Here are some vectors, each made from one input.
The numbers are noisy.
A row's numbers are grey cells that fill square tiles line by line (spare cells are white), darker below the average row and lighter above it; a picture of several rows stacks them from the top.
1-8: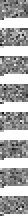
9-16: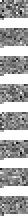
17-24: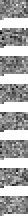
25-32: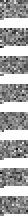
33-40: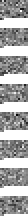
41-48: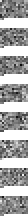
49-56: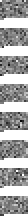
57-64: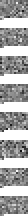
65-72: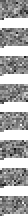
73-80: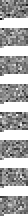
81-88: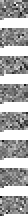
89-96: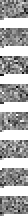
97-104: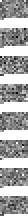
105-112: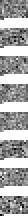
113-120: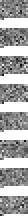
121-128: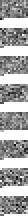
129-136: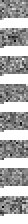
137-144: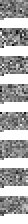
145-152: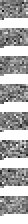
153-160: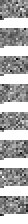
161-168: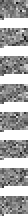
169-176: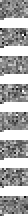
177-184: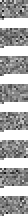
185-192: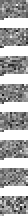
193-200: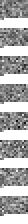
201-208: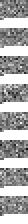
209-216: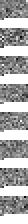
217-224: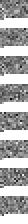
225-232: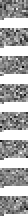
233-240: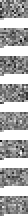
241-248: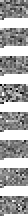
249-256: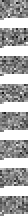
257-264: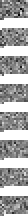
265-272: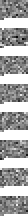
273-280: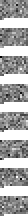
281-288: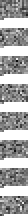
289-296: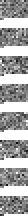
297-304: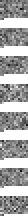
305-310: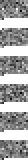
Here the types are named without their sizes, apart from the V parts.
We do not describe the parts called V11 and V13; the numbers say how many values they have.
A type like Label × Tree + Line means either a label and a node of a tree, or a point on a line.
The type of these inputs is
Bool × Bool × Bool × Line × Line × V11 × V13.
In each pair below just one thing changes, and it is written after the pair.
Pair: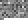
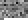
the value of V11
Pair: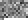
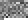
one of the three true/false values
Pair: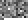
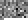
the place on one of the two lines
